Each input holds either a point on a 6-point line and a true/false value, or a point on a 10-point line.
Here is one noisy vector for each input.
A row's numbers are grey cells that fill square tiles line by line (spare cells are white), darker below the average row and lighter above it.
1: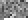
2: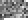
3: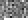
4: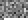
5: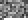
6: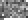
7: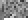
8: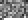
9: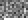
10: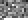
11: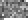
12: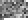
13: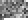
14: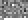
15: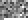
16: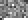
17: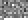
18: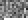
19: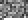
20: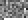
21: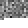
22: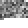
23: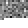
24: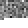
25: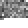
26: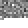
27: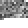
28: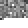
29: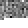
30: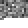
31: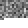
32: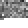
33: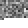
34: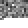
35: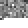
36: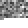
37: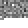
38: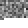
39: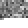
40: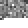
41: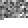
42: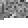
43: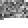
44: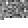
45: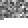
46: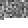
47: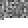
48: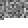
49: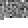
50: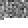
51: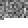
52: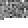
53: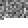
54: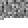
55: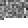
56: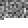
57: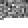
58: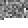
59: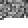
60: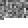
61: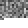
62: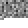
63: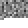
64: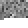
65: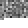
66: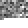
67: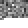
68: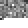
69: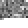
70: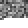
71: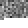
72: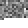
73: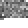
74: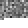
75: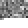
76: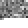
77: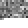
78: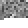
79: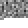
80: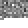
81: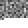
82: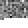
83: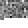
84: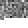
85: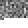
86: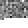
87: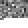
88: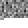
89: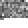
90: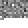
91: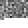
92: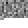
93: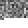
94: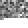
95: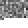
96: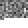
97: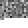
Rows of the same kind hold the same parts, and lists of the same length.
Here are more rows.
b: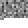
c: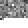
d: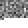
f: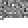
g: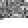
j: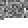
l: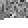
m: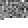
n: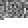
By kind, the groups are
b, c, f, g, l
d, j, m, n

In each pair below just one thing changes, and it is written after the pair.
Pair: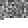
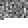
the true/false value
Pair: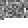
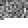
the place on the 6-point line
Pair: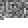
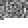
the place on the 6-point line
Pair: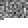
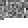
the place on the 6-point line
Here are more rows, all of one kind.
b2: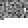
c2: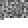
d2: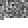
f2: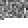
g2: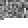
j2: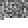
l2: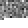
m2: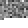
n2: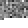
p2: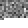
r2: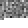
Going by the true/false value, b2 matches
f2, g2 and p2.
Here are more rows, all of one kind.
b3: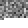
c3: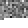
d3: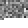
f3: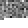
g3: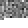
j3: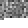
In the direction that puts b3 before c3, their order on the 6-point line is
j3, b3, g3, f3, c3, d3.
